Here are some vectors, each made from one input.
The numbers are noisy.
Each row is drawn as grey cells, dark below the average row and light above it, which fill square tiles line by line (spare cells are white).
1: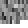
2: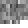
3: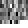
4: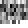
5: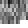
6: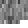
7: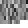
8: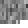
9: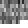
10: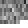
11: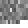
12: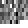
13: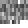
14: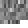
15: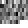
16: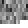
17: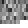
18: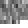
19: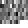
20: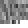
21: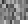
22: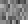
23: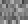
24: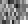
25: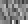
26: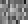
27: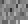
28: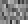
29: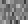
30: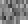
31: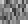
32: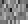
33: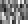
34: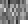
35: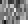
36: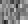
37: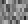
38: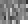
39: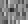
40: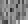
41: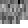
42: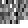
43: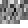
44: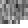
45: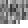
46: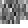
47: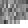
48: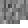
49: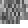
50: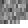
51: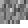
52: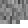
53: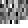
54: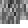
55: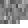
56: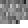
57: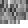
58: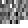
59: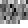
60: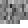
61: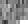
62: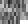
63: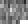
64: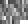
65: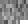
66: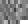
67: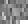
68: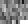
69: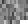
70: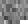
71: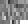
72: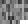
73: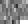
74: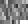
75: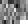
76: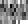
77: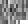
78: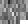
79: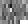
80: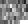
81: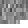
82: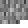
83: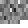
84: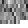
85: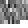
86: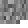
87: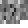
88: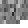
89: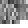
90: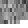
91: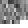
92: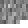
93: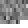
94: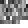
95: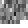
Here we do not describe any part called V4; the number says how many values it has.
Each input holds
a list of up to two items, each a true/false value and a value of V4.
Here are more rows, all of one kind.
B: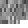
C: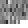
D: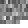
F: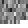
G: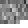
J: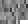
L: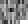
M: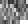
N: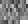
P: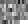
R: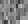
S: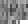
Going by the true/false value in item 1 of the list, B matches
D, G, M and P.
